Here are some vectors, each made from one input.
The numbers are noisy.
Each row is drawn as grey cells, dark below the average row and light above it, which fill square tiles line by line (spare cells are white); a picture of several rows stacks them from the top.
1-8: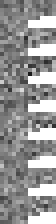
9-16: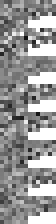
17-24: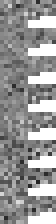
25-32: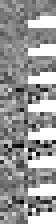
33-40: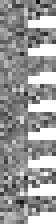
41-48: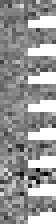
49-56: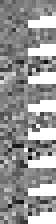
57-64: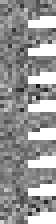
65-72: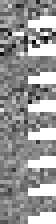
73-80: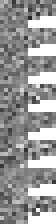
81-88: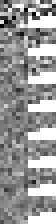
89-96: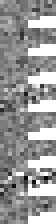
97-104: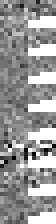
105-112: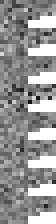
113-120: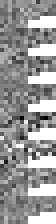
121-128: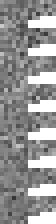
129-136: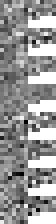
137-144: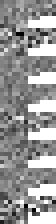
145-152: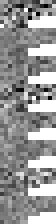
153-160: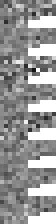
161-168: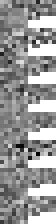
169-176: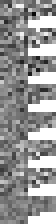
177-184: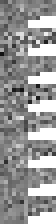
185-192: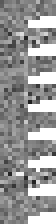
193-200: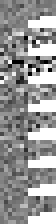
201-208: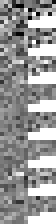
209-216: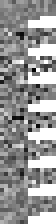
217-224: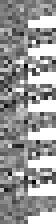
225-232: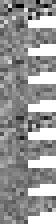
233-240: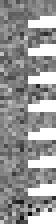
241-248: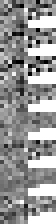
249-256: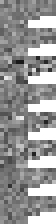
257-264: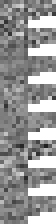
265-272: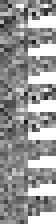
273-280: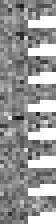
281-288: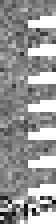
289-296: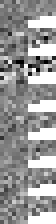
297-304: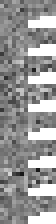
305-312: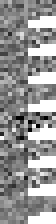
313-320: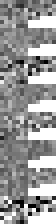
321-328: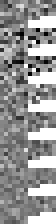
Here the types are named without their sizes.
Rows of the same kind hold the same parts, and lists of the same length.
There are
2 kinds of row.
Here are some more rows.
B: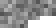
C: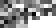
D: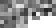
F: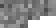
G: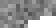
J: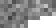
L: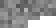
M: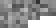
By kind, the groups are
B, C, D, F, G, L
J, M

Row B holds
a point on a line and three true/false values.
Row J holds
a label and three true/false values.
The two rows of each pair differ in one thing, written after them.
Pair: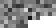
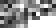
the label
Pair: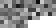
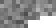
the label
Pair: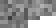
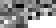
one of the three true/false values
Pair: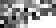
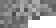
one of the three true/false values
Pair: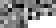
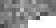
the label
